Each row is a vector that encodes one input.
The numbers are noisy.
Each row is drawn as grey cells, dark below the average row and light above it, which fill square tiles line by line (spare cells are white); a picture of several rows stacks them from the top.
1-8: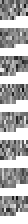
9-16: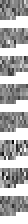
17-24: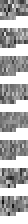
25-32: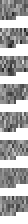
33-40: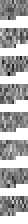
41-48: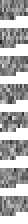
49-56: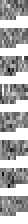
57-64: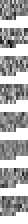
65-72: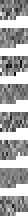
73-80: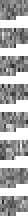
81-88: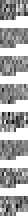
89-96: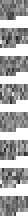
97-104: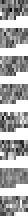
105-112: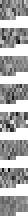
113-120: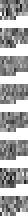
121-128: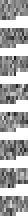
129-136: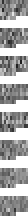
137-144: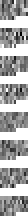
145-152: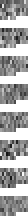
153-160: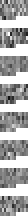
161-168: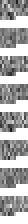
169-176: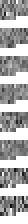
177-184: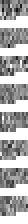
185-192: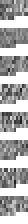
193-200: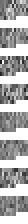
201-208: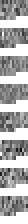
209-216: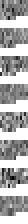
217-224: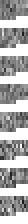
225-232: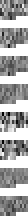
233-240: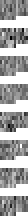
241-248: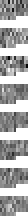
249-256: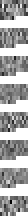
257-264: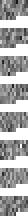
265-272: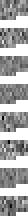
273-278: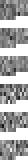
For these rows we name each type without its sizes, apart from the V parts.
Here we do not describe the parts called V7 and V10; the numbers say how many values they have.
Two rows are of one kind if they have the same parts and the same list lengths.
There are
3 kinds of row.
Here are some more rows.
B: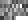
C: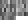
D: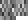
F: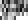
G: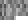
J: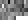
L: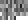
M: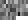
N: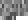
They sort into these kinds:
B, D
C, G, J, M, N
F, L

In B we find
a point on a line and a node of a tree.
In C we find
a point on a line, a true/false value, a value of V7 and a value of V10.
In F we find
a point on a circle.
